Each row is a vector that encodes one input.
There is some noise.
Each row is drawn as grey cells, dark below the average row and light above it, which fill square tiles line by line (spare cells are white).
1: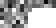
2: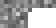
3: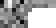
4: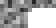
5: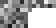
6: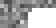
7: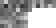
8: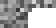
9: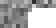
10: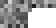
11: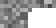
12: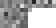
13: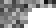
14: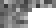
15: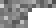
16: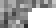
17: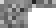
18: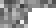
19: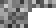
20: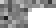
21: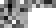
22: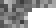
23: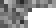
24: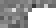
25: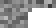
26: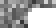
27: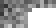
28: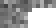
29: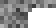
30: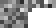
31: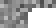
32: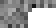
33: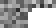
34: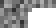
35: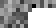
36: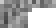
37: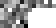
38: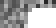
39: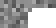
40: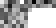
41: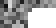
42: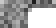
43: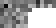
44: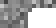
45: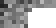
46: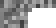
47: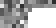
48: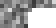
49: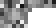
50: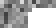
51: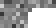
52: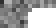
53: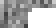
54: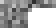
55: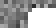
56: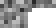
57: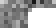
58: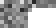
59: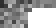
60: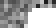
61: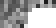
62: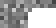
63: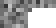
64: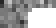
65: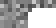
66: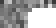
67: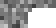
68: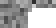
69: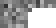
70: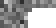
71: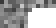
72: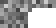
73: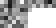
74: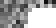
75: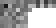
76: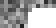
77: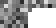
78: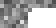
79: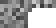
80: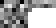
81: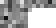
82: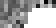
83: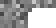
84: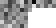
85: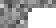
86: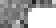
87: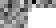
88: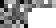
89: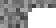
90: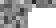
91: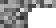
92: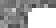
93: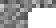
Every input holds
either one of 7 labels, or a point on a 6-point line, or a point on a 7-point line.
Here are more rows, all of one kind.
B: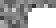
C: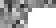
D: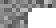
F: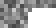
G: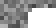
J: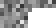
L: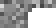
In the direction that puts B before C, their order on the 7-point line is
B, G, F, D, C, J, L.
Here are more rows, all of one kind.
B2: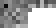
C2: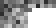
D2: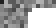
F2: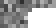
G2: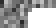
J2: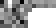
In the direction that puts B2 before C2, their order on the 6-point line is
D2, G2, J2, F2, B2, C2.
